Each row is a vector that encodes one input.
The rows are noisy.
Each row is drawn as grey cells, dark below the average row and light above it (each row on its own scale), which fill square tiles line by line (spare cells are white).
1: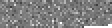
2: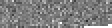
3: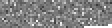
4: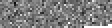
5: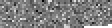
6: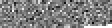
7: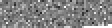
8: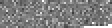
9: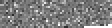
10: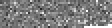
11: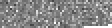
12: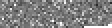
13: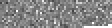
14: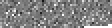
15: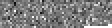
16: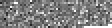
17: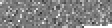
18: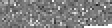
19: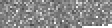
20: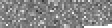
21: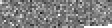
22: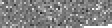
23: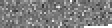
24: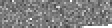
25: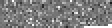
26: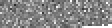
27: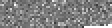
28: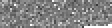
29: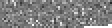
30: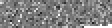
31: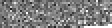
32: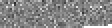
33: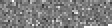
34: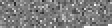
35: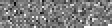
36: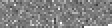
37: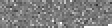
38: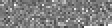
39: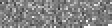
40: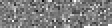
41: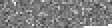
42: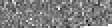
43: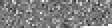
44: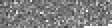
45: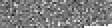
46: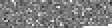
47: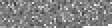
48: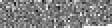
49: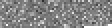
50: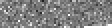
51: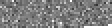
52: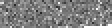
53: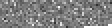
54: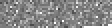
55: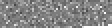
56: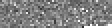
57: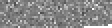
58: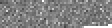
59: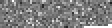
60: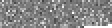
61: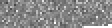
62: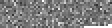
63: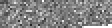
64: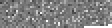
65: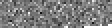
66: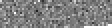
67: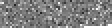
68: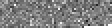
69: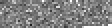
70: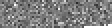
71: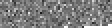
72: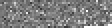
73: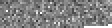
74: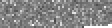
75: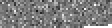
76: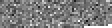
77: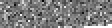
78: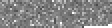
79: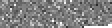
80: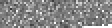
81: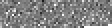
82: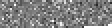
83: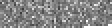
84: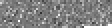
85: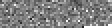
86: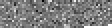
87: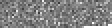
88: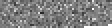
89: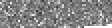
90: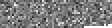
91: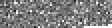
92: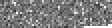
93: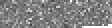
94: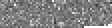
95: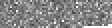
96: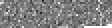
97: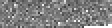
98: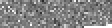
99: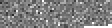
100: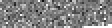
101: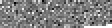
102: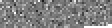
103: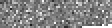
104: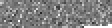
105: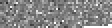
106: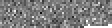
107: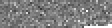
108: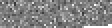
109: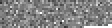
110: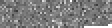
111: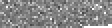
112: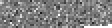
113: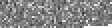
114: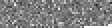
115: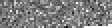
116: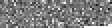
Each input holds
either a point on an 11-point circle, or a point on a 9-point line and a true/false value.
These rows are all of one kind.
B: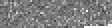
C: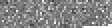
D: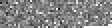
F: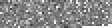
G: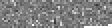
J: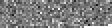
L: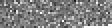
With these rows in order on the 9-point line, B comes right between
D and L.
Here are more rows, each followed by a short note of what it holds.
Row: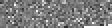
a point on a 9-point line and a true/false value
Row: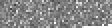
a point on a 9-point line and a true/false value
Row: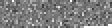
a point on a 9-point line and a true/false value
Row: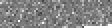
a point on an 11-point circle
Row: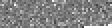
a point on a 9-point line and a true/false value
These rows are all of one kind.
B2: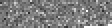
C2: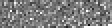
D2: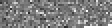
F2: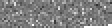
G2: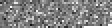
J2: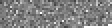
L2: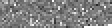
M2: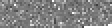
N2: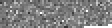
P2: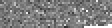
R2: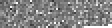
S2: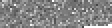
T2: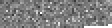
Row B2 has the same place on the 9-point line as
D2, G2, P2 and R2.
